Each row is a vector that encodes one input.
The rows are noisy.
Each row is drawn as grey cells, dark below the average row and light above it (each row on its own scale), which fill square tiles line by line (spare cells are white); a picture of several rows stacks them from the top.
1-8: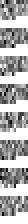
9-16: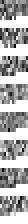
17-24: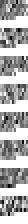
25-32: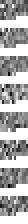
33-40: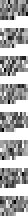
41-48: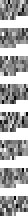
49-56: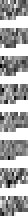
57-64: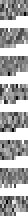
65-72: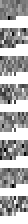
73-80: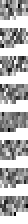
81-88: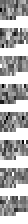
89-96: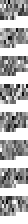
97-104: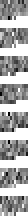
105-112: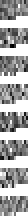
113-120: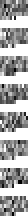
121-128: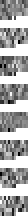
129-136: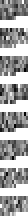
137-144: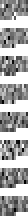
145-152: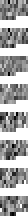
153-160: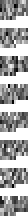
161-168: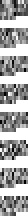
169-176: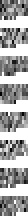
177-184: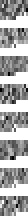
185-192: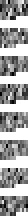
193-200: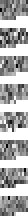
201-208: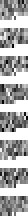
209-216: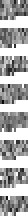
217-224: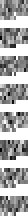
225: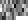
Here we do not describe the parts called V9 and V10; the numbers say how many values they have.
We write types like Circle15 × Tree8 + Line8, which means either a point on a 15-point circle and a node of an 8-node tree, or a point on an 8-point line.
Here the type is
(Label5 + Label11 × V10) × (Line5 + V9).
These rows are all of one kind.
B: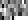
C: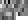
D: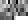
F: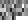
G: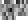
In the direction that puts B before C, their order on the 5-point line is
B, F, C, G, D.
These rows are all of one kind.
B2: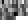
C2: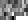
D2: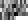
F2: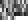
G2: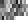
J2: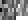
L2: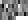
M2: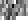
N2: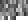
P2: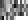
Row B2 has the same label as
D2, L2 and N2.
